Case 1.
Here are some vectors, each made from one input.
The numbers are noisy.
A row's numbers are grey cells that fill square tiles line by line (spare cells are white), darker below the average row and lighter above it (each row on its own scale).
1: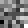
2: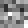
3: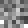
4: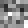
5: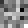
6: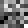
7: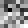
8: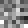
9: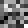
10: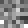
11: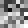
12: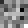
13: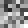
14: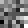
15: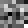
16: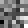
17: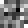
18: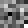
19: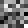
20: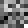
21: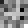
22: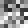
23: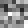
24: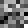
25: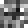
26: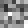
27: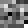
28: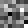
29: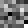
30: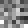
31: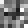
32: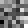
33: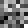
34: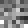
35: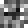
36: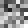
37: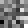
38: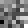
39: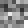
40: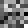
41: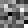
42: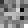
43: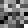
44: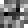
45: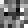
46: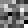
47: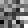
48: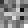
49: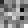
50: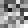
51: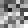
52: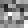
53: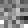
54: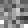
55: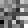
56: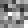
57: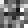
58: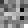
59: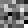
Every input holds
three true/false values.
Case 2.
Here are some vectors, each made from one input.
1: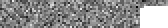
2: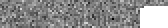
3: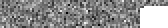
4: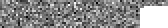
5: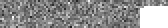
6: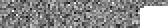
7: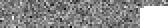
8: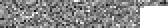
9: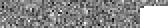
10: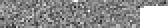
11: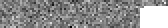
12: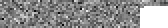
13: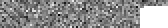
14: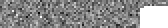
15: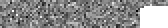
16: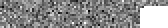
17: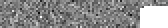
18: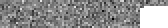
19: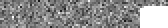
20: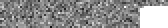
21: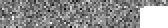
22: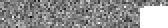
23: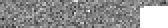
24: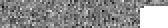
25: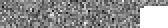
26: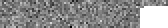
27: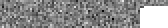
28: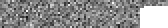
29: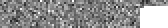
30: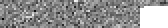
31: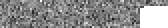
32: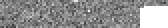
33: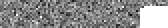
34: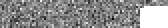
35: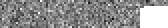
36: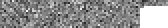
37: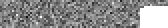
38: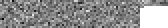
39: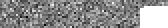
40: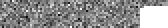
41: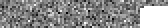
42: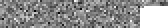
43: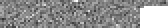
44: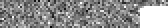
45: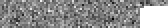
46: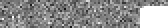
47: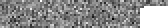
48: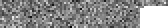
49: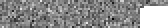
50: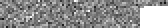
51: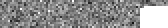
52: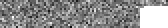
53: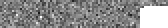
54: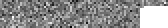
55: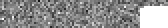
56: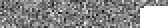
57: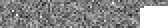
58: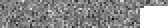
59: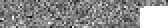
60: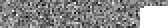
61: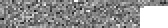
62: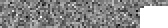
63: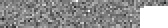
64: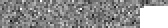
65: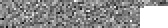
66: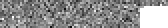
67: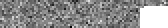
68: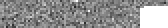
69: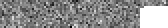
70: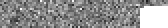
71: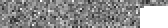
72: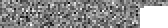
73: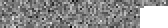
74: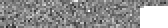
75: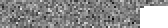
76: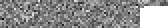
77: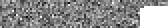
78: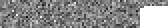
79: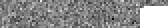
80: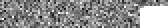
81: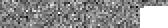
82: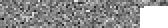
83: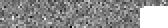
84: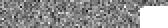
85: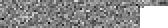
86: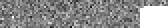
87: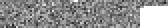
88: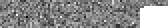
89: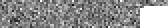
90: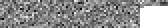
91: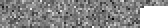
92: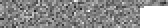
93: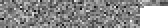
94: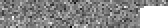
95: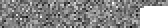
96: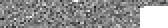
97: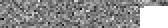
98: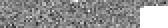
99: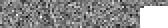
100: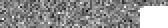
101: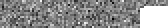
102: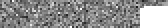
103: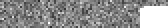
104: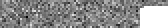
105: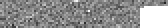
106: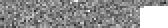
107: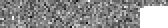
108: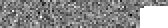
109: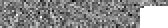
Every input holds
one of 4 labels.
